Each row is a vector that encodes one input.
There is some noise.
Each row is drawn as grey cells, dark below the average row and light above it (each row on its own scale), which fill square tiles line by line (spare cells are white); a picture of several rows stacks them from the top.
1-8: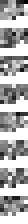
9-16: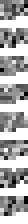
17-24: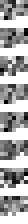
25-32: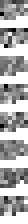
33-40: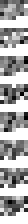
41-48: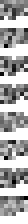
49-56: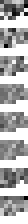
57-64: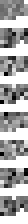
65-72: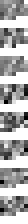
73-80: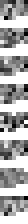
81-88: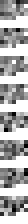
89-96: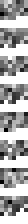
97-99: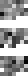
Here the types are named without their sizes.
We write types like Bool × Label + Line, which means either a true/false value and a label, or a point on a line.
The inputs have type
Bool × (Tree + Unit) + Line.
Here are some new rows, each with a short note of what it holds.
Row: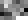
a true/false value
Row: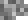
a node of a tree and a true/false value
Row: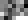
a point on a line
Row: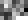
a true/false value
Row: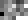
a node of a tree and a true/false value
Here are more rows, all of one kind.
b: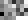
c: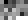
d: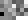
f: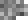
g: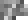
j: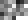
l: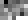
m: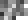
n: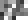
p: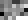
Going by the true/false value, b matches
d, j and p.
